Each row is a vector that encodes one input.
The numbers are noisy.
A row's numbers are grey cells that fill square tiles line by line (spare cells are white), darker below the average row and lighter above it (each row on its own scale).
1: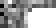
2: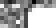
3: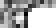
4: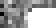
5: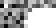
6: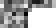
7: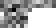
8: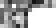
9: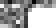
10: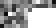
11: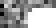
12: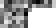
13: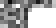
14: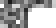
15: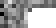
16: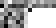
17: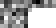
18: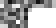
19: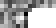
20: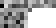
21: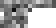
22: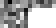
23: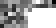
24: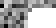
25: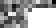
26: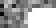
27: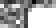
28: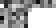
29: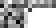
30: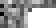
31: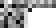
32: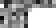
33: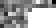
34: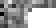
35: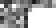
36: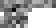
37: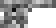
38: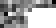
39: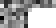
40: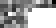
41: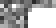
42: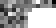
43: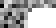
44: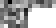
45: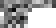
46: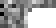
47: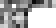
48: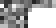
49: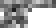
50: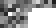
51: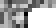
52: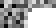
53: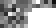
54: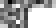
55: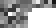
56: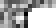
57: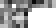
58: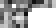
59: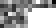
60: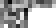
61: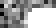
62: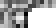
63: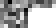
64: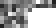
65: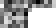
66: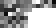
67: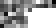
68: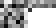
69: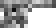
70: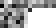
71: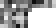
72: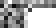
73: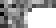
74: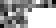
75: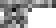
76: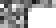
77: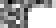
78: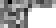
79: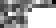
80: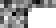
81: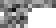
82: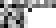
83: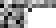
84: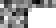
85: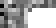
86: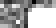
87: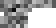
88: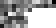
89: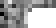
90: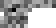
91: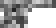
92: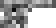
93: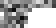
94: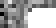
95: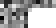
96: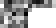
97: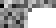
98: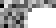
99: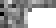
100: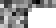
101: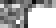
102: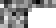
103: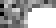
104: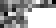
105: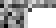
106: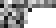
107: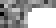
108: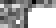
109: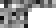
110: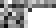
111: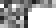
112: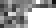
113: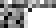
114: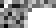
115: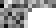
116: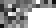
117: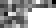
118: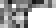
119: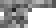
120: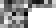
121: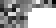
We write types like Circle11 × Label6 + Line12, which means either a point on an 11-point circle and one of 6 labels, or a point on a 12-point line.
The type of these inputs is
Bool × Bool × Bool + Line9.
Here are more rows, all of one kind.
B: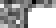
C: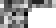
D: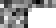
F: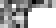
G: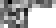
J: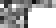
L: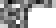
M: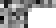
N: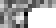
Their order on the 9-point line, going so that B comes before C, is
G, L, B, J, M, D, C, F, N.
